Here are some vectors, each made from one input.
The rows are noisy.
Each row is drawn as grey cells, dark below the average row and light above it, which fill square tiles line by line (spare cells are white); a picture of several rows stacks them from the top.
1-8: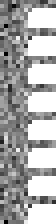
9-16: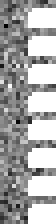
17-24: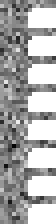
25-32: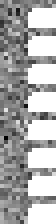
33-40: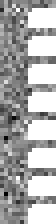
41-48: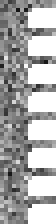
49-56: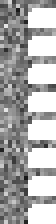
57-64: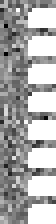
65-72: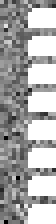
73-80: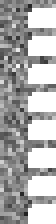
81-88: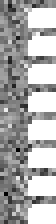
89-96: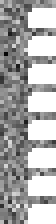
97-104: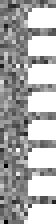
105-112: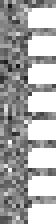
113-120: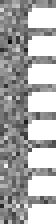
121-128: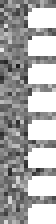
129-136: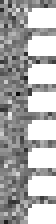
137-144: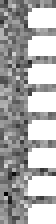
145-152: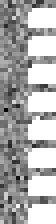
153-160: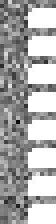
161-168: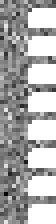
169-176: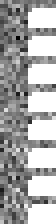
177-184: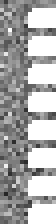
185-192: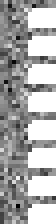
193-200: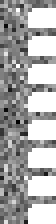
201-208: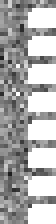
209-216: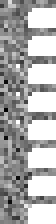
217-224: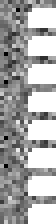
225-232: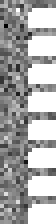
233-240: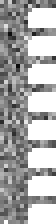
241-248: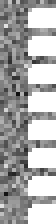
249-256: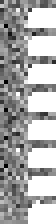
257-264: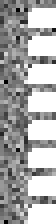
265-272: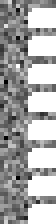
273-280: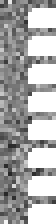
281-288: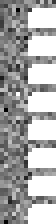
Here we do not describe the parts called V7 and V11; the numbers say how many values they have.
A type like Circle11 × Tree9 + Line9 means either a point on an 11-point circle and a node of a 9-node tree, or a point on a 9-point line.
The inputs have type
Bool × (Line6 + V7) + (Circle6 + Unit) × Line9 × V11.
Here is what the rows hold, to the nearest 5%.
About 65% of them hold a point on a 9-point line and a value of V11, together with either a point on a 6-point circle, or a fixed value. The rest hold a true/false value, together with either a point on a 6-point line, or a value of V7.
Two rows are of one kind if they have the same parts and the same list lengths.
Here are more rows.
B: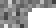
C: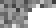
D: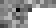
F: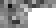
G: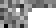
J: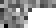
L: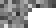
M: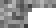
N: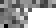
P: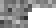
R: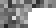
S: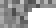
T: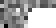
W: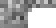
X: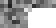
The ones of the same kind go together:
B, L
C, D, M, P, S, W
F, X
G, J, N, R, T

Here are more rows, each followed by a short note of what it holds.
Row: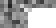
a true/false value and a value of V7
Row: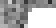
a point on a 6-point circle, a point on a 9-point line and a value of V11
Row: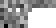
a point on a 6-point line and a true/false value
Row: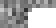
a point on a 6-point circle, a point on a 9-point line and a value of V11
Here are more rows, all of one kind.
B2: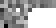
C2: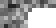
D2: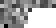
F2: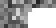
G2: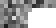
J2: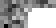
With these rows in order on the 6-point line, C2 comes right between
B2 and D2.
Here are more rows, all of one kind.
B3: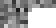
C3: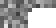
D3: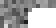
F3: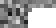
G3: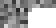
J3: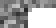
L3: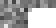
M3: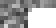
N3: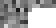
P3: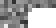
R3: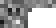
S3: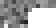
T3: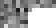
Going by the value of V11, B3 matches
G3, N3 and T3.
